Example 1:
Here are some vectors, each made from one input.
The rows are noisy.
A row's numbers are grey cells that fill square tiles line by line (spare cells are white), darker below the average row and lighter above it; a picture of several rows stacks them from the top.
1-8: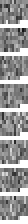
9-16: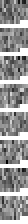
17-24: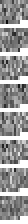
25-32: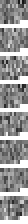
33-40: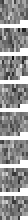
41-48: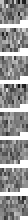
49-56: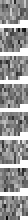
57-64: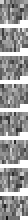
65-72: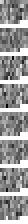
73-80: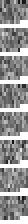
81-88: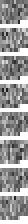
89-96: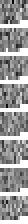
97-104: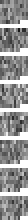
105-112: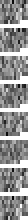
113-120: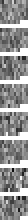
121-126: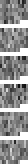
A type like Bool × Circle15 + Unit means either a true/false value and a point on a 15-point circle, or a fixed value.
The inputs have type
Line4 × Line4.
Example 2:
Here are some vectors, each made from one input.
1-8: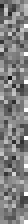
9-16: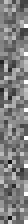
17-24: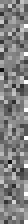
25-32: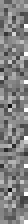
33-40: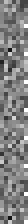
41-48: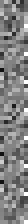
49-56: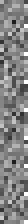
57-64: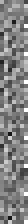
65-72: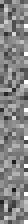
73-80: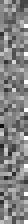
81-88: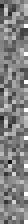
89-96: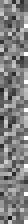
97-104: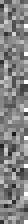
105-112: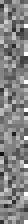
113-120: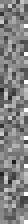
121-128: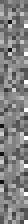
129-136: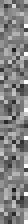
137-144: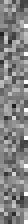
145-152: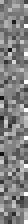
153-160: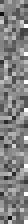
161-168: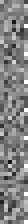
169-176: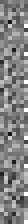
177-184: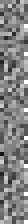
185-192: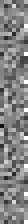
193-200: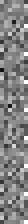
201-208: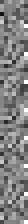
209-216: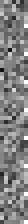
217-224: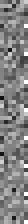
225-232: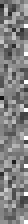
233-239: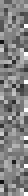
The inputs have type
Line11.
